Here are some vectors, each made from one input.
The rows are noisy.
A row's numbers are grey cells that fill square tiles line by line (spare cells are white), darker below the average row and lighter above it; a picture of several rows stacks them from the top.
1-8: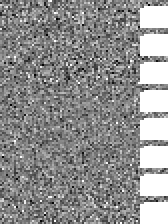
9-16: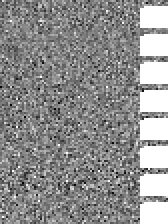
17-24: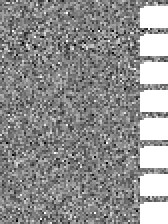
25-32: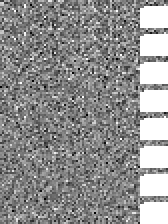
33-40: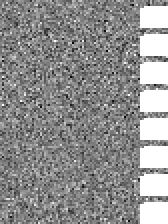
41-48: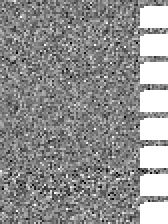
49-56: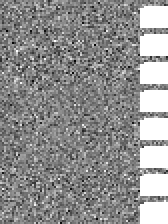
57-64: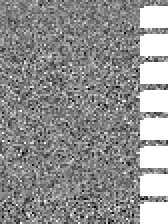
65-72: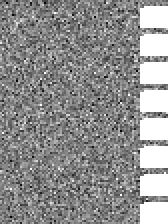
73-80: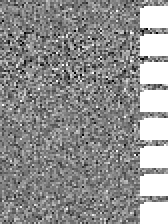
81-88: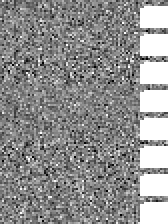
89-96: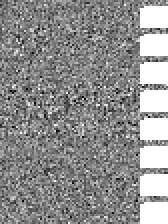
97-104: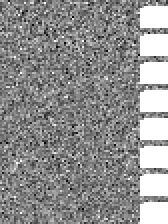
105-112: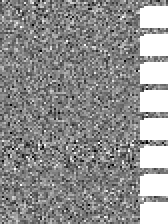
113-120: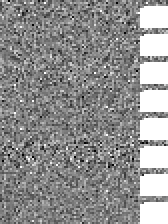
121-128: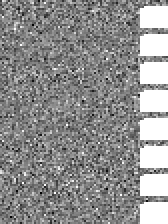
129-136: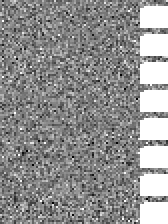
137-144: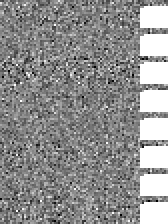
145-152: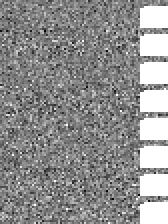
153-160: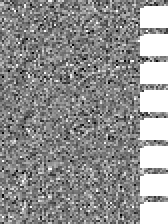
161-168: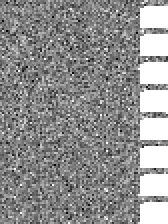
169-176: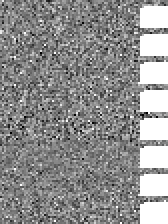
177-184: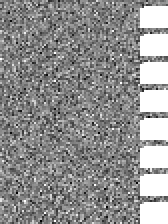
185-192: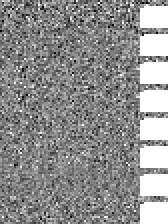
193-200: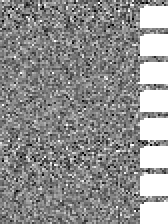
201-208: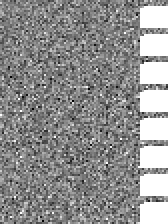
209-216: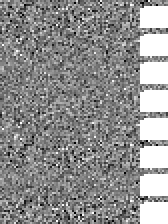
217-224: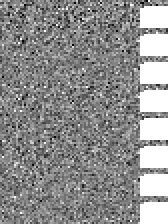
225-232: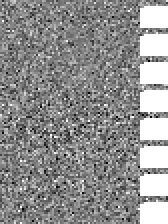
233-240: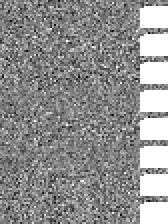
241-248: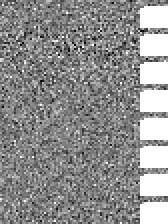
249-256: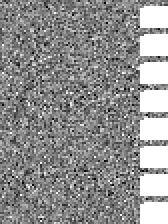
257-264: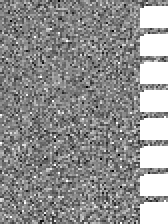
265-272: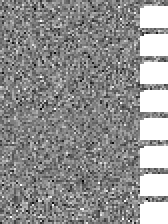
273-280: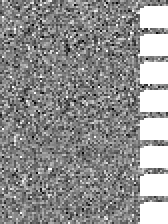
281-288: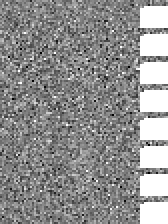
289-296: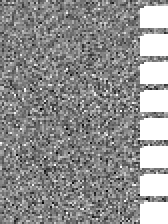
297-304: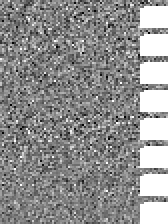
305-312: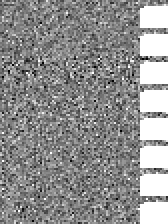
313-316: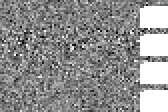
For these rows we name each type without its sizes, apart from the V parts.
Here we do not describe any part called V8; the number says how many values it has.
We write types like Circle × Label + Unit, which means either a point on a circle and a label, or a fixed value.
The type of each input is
List(Line + V8) × Tree.
